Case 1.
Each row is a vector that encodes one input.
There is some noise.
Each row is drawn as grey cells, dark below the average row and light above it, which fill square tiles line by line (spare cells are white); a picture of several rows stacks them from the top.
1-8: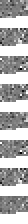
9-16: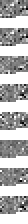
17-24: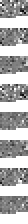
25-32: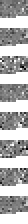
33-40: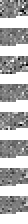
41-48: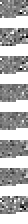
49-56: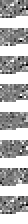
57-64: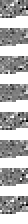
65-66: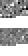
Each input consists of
a point on a 9-point line.
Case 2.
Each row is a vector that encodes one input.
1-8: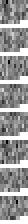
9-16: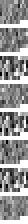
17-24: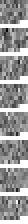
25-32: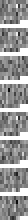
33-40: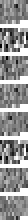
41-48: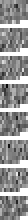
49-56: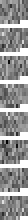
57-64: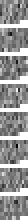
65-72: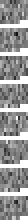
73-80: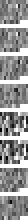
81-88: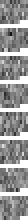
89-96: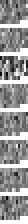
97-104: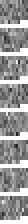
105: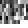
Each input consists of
either a point on a 17-point circle, or a fixed value.
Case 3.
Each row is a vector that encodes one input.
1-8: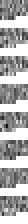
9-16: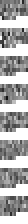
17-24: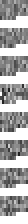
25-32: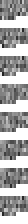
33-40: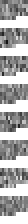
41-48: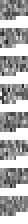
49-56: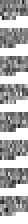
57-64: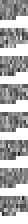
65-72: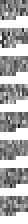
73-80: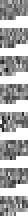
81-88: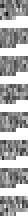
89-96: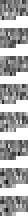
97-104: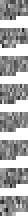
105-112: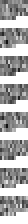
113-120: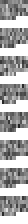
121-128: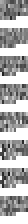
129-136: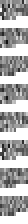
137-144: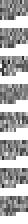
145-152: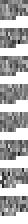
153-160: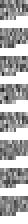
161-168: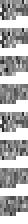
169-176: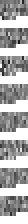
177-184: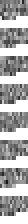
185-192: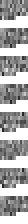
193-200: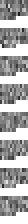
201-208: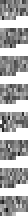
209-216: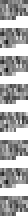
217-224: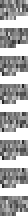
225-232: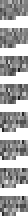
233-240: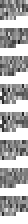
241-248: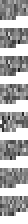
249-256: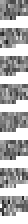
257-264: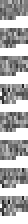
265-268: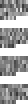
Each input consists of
a point on a 12-point line.
